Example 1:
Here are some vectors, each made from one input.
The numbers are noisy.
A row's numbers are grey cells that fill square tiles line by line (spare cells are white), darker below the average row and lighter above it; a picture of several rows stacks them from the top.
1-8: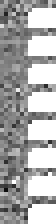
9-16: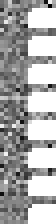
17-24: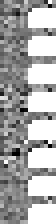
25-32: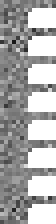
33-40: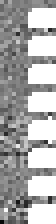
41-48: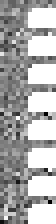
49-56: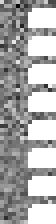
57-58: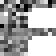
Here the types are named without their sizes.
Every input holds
a point on a line and a true/false value.
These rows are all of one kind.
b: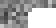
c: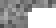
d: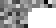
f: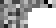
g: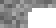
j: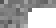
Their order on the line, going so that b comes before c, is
b, j, f, d, g, c.
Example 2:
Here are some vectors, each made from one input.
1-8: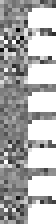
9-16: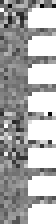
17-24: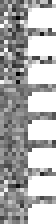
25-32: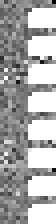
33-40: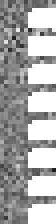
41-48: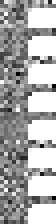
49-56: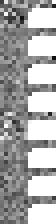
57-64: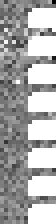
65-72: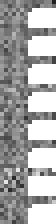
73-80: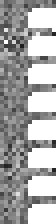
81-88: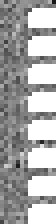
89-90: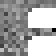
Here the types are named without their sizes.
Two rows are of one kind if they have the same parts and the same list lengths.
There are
3 kinds of row.
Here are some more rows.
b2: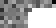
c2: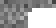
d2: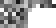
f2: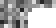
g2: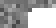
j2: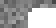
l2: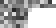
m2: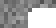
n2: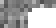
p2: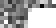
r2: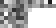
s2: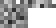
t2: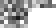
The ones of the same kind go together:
b2
c2, f2, g2, j2, m2, n2
d2, l2, p2, r2, s2, t2

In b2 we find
a fixed value.
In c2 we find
four true/false values.
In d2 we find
a node of a tree.
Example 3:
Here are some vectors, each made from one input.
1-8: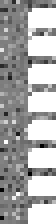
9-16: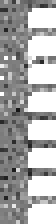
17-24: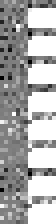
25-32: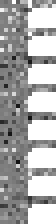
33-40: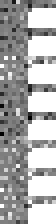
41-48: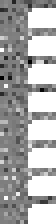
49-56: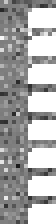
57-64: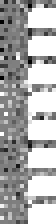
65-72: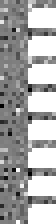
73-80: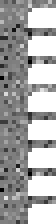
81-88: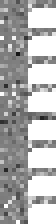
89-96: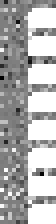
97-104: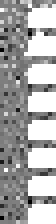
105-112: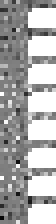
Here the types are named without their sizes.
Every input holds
a point on a line and a true/false value.
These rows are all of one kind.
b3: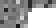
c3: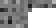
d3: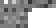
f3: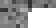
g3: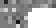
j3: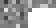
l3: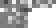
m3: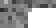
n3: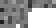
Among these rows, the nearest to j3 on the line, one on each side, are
c3 and n3.
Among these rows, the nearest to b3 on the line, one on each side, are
d3 and f3.
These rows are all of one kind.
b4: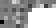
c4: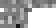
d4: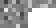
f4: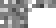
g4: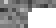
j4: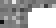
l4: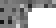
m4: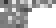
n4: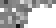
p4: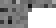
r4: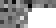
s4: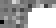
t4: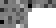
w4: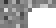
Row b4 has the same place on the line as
j4, m4 and s4.
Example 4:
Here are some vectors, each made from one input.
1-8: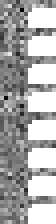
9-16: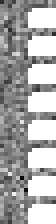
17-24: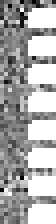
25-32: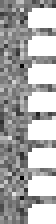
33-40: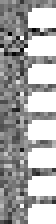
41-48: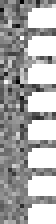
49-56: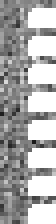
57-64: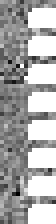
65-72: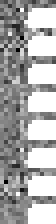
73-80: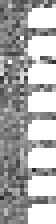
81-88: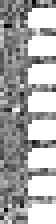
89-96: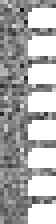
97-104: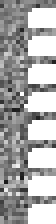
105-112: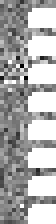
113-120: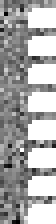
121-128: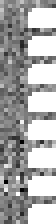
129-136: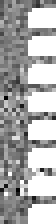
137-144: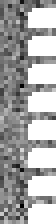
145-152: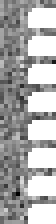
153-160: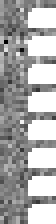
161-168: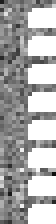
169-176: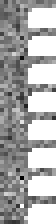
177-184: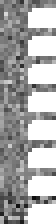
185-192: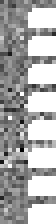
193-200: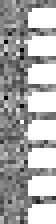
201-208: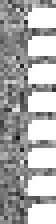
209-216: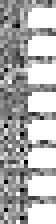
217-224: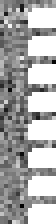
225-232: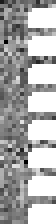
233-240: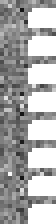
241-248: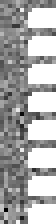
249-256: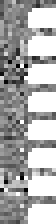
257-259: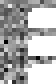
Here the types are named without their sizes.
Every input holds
a true/false value, together with either a fixed value, or a node of a tree.
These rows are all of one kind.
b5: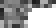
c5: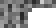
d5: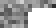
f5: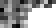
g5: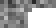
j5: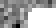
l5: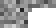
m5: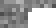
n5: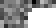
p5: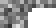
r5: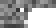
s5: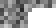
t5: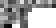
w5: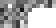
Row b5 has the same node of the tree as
f5, n5, p5 and w5.
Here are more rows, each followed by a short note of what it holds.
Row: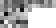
a true/false value
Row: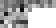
a true/false value
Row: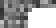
a node of a tree and a true/false value
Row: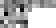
a true/false value
